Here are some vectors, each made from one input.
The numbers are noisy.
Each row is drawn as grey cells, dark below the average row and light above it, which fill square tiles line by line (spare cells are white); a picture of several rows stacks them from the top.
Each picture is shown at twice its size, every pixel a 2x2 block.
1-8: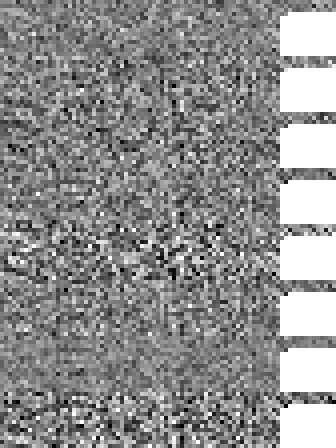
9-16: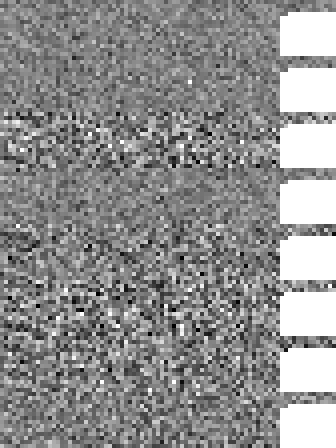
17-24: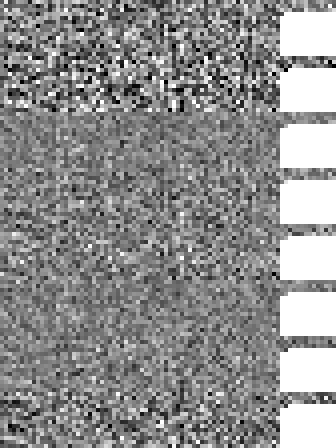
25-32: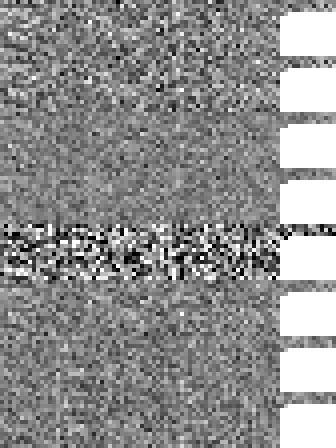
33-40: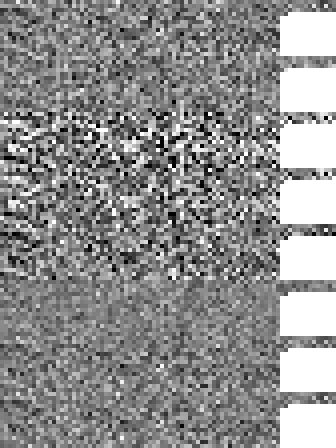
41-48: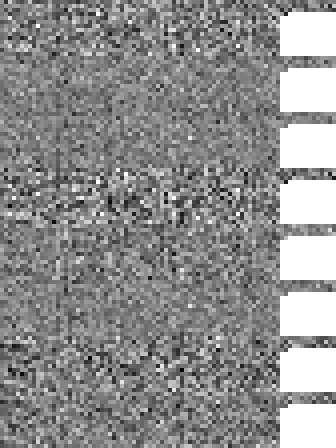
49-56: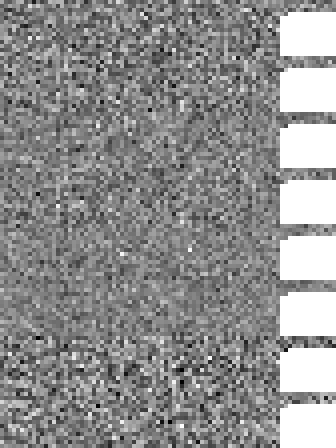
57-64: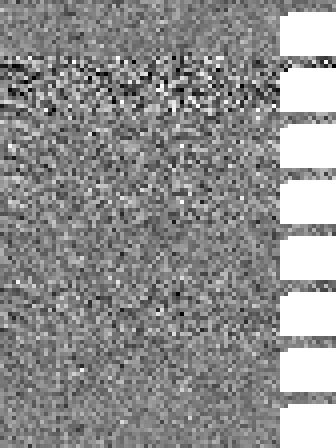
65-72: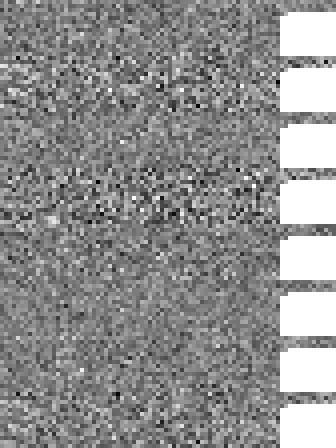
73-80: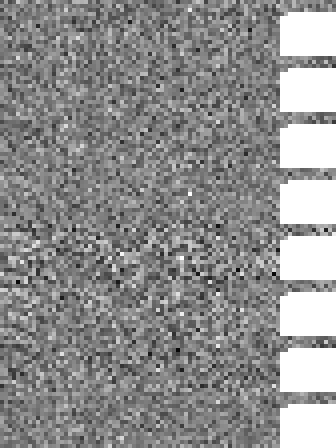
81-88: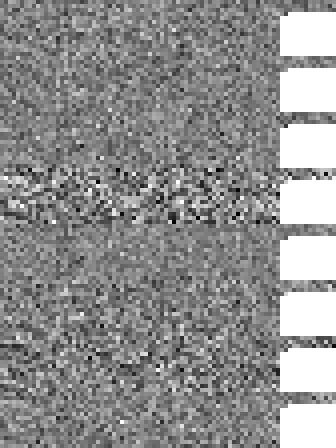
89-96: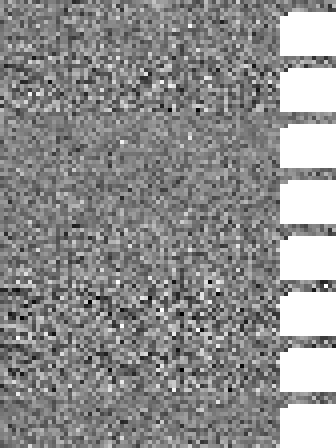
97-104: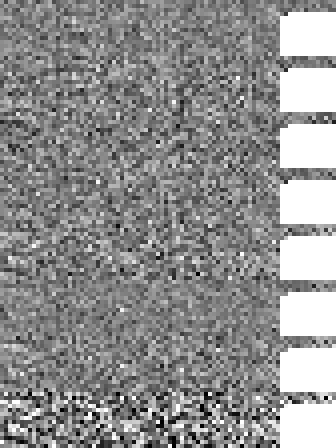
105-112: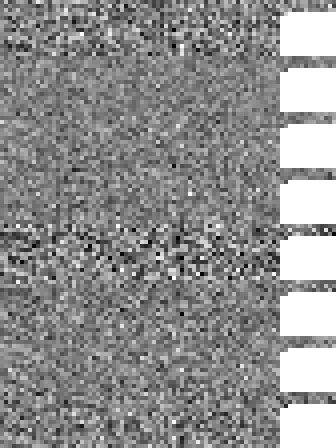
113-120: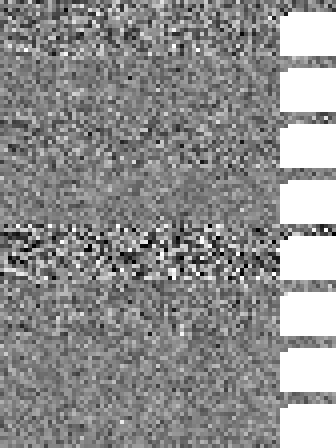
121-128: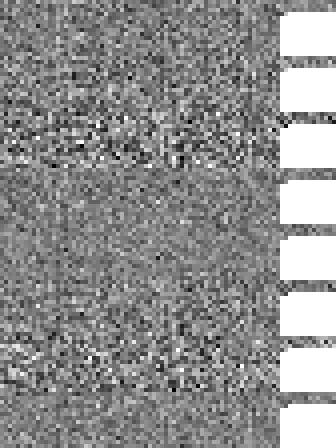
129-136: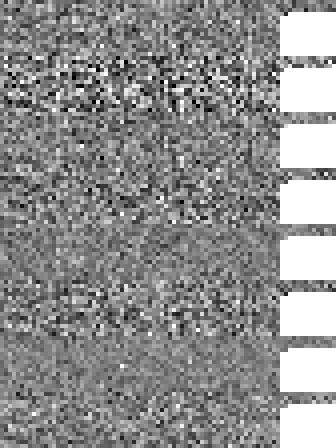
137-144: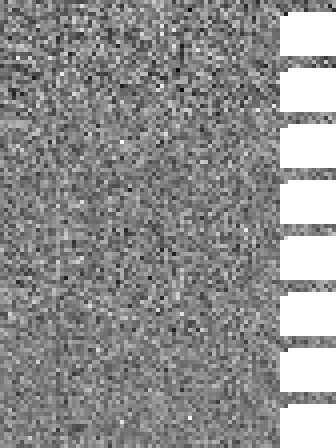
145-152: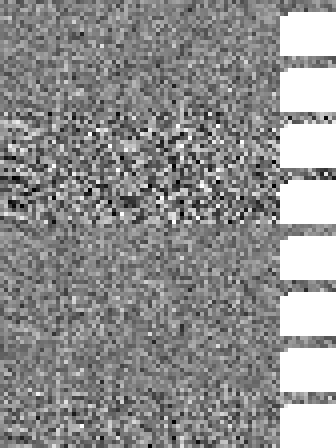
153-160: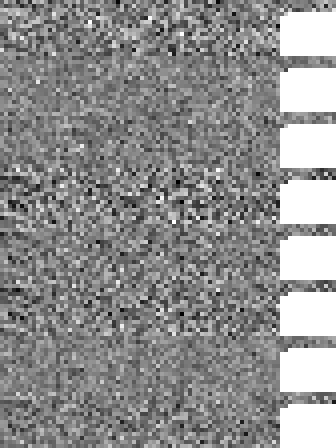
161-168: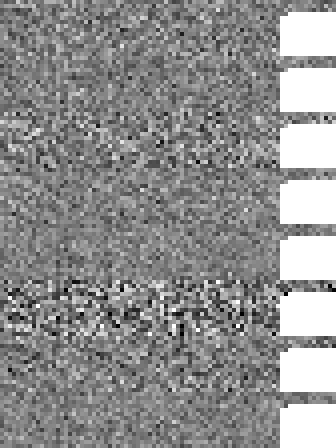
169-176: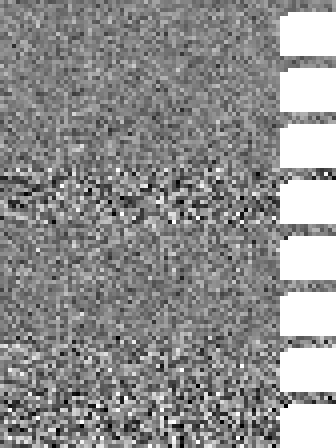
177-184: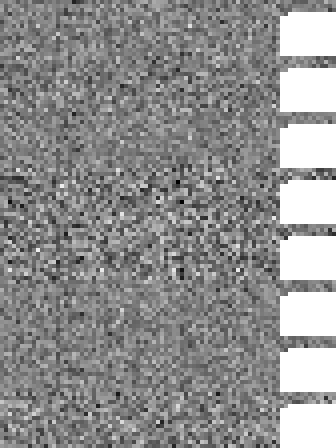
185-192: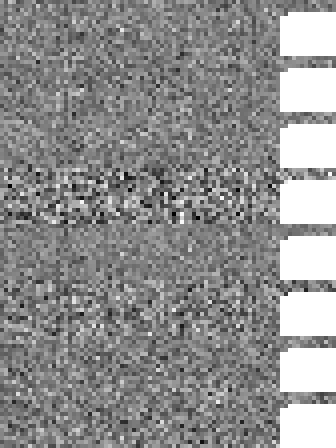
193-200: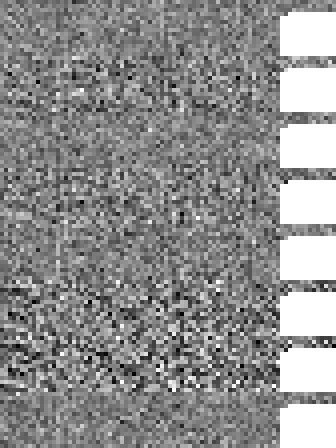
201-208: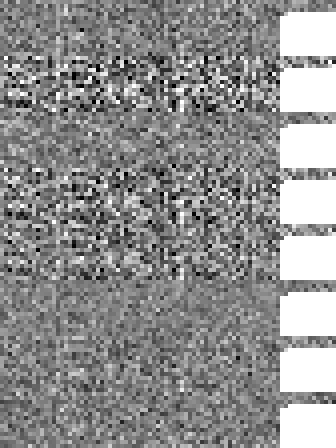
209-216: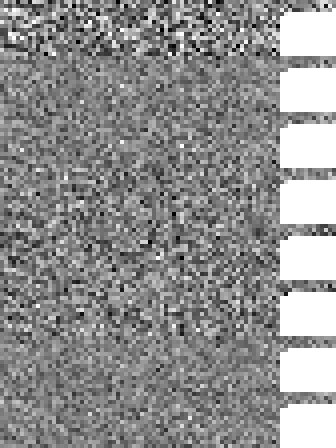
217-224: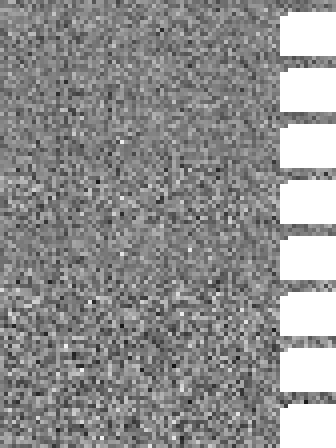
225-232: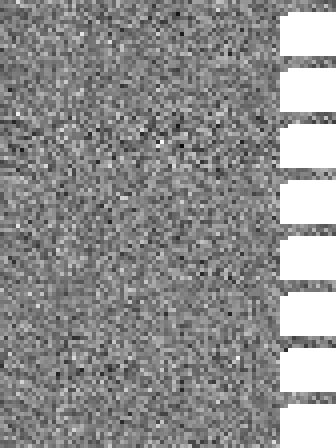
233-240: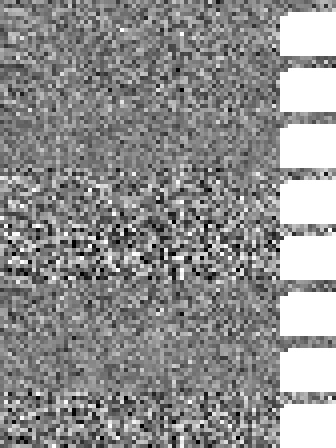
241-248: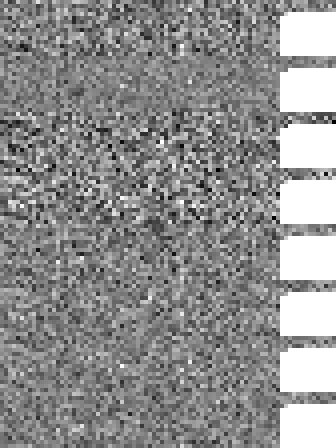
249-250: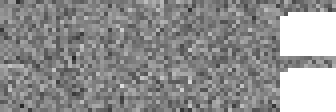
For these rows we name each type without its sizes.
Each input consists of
either a point on a circle, or a fixed value, or a node of each of two trees.
